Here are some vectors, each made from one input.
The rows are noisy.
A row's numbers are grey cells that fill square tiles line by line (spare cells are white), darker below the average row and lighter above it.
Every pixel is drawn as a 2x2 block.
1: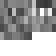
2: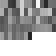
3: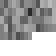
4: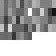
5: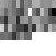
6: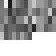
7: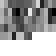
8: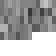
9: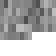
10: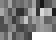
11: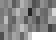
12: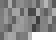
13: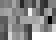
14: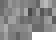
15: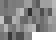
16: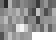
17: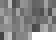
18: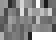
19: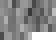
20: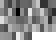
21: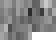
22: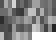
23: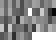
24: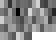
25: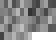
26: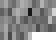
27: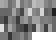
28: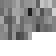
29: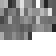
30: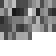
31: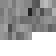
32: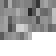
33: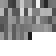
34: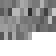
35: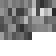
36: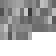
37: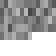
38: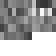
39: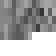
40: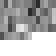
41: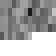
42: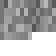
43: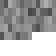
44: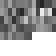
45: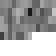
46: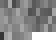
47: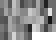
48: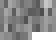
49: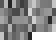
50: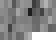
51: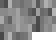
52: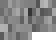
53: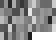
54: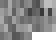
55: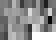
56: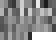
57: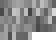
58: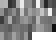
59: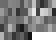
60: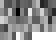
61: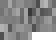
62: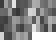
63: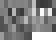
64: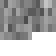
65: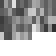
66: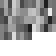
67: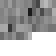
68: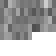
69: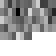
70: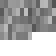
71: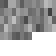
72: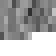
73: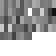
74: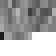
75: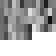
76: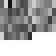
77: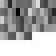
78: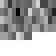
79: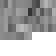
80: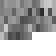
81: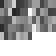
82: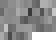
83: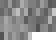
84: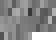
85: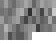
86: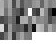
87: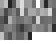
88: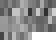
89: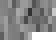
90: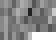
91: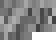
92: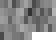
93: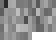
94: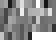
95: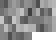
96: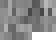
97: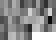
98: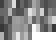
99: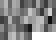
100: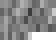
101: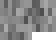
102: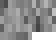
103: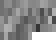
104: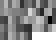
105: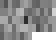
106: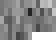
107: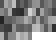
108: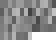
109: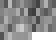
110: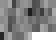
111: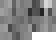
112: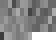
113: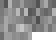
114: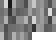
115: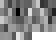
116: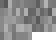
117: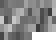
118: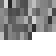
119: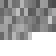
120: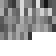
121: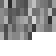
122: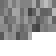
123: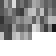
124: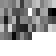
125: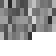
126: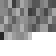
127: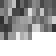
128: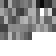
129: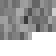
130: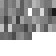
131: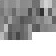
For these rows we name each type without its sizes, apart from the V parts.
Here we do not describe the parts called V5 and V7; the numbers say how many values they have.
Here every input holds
either a point on a line, a true/false value and a value of V5, or a value of V7.
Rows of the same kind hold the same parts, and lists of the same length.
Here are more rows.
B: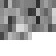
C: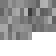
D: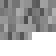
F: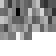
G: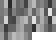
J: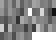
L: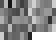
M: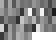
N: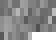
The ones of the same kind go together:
B, C, D, N
F, G, J, L, M

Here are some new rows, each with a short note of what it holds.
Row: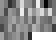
a value of V7
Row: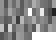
a value of V7
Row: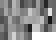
a value of V7
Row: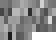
a point on a line, a true/false value and a value of V5
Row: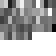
a value of V7
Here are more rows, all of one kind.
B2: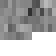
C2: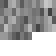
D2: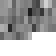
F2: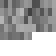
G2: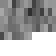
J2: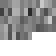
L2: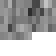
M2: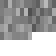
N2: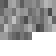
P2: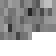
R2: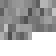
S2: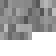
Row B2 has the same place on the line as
F2, G2, J2 and L2.
